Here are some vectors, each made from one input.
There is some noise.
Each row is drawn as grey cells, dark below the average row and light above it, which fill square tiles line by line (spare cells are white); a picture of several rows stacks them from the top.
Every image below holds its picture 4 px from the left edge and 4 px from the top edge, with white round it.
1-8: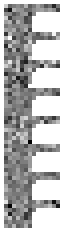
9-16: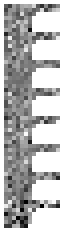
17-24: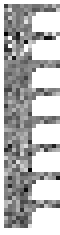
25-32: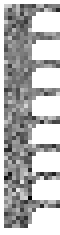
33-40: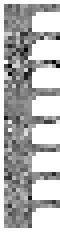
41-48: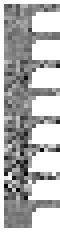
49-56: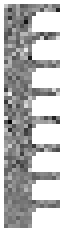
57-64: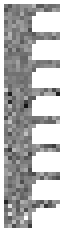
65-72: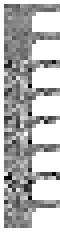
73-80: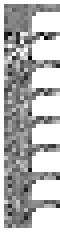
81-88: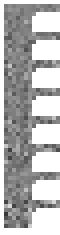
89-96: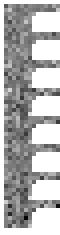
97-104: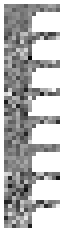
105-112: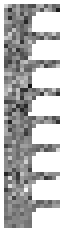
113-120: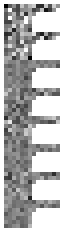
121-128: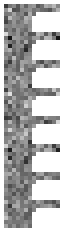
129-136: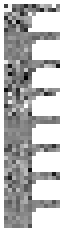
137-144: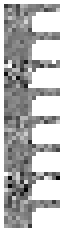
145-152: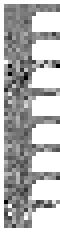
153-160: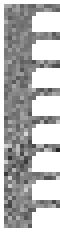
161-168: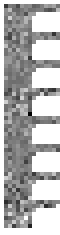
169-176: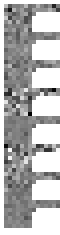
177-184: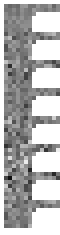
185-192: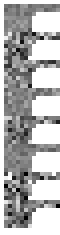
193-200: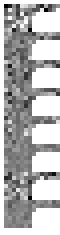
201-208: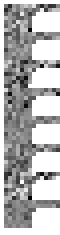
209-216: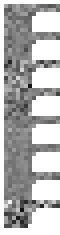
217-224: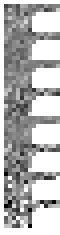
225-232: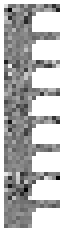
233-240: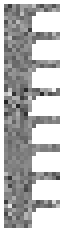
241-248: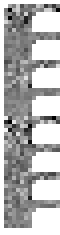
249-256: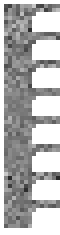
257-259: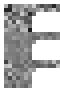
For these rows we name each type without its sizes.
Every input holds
a point on a line, together with either a fixed value, or a node of a tree.
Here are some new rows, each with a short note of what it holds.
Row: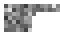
a point on a line
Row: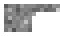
a point on a line and a node of a tree
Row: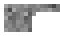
a point on a line and a node of a tree
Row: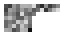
a point on a line
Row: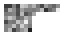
a point on a line and a node of a tree
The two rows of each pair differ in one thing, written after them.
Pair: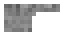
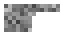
the place on the line
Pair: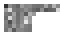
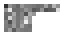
the node of the tree
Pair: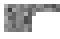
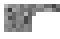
the node of the tree
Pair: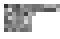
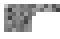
the node of the tree
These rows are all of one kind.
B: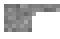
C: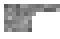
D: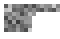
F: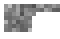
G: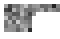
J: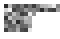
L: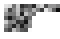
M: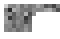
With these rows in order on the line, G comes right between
B and J.
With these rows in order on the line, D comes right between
L and M.
